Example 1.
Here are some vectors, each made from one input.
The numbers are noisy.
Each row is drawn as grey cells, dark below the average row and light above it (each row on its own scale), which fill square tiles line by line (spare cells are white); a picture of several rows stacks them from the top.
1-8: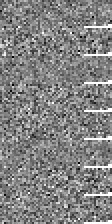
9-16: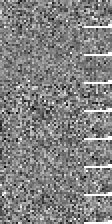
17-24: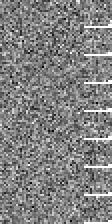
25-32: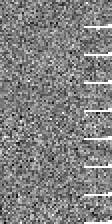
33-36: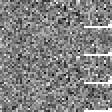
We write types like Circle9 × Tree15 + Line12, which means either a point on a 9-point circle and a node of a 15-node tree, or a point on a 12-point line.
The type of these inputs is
Line7.
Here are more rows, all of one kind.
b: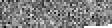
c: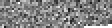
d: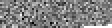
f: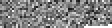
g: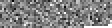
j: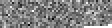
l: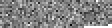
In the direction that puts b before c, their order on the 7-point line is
g, b, l, f, c, j, d.
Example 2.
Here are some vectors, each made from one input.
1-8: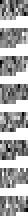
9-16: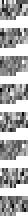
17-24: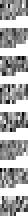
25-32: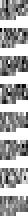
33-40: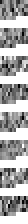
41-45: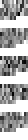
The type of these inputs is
Circle10.
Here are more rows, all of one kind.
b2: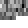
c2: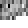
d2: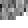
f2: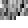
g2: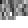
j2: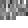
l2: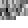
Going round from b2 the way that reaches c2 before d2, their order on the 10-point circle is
b2, g2, j2, c2, d2, l2, f2.
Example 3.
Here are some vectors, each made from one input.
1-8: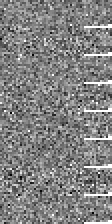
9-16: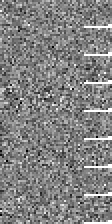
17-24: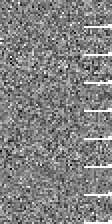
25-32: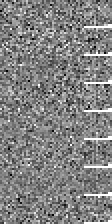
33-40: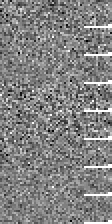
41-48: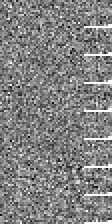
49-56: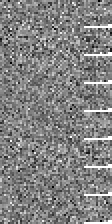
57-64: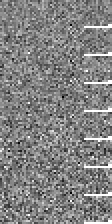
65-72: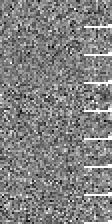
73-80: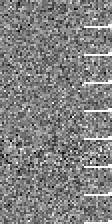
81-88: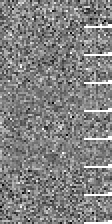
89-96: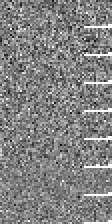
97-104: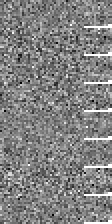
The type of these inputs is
Circle10.
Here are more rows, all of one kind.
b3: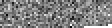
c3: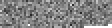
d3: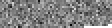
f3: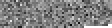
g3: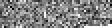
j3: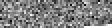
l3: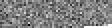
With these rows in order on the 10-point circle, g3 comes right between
b3 and l3.
